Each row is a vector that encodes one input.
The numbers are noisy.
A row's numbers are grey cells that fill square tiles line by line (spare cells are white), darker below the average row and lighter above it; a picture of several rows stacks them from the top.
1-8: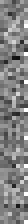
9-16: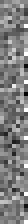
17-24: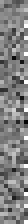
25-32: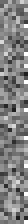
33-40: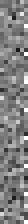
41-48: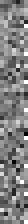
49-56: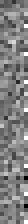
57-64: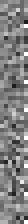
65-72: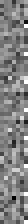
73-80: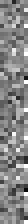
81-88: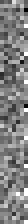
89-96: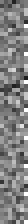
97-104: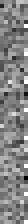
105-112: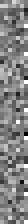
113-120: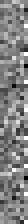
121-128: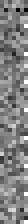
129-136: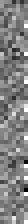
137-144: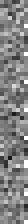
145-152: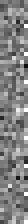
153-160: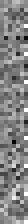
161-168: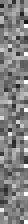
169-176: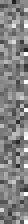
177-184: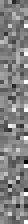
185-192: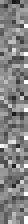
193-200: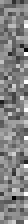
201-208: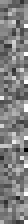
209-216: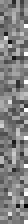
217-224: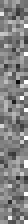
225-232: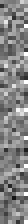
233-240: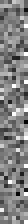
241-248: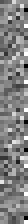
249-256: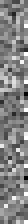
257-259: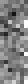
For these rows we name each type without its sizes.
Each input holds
a point on a line, together with a list of points on a circle.
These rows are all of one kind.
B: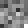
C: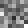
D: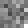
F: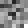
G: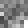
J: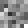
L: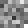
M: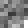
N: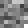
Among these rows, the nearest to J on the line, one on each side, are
C and N.
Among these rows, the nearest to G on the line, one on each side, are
D and L.
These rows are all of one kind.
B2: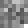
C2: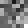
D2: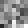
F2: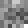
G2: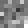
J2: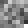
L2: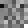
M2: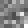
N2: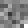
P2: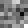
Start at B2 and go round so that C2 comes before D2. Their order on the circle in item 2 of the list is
B2, L2, M2, C2, G2, D2, J2, N2, P2, F2.
